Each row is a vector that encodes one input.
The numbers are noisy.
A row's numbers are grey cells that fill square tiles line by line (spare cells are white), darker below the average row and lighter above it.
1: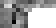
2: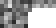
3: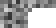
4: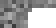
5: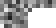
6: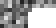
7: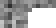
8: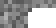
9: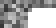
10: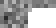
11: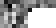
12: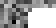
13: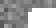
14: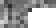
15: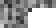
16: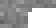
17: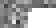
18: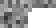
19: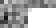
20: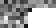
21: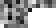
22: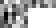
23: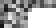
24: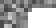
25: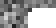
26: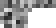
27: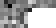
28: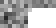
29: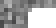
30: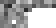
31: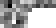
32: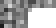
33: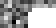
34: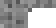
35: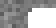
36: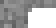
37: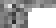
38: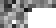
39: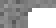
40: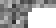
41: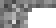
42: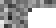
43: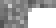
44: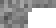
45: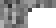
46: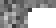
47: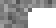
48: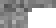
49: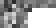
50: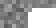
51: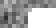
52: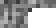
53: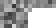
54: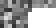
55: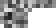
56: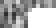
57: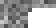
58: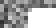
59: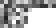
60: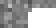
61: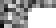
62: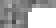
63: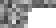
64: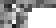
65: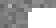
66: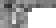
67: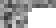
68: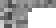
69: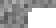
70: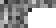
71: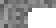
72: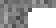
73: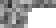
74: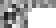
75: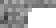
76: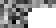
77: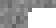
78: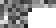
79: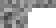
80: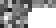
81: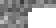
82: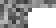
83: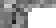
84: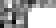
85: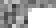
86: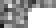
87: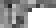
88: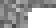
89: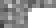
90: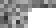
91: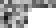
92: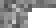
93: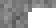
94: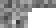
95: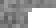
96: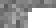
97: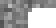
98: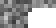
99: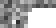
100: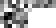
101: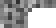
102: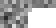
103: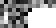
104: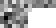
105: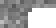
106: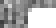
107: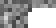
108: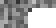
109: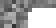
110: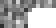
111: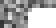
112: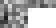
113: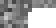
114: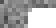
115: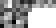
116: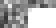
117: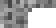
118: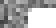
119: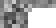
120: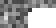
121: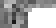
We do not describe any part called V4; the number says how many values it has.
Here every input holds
a list of up to three items, each a true/false value and a value of V4.
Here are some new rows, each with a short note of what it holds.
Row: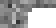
a list of three items
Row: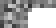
a list of two items
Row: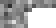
the empty list
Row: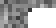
a list of three items
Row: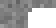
a list of three items
